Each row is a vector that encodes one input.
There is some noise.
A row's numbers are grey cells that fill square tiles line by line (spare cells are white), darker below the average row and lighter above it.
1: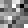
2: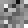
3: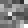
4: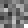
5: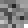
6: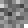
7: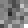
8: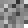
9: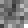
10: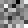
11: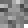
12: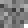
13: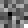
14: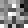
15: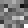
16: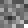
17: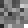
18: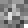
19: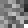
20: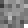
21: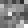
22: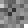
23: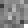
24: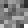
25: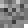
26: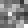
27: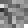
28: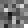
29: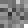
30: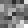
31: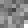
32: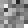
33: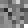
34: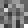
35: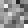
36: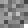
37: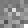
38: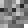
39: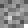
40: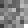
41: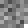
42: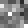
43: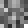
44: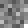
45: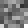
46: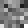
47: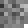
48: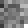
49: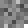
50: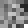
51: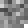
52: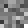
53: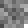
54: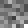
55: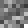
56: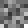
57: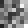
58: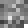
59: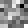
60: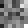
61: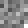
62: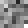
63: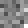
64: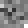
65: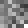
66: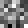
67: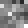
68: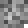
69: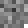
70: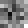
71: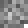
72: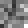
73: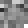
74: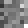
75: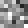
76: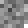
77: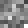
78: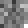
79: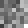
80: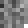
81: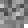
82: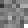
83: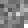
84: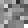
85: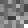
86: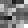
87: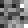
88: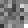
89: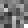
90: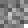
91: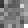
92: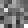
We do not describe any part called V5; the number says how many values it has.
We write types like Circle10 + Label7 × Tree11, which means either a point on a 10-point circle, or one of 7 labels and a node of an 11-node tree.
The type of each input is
Bool × Circle8 + V5.
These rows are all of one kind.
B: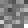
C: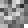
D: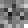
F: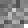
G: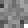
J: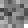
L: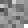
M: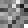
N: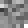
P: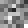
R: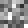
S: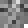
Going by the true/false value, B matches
F, G, P and R.
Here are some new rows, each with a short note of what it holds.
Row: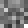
a value of V5
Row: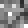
a value of V5
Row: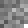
a point on an 8-point circle and a true/false value
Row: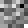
a point on an 8-point circle and a true/false value
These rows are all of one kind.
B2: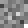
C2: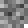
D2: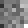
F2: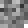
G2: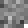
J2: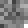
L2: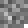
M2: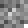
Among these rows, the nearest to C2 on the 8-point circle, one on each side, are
B2 and F2.
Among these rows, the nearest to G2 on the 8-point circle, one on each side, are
D2 and L2.
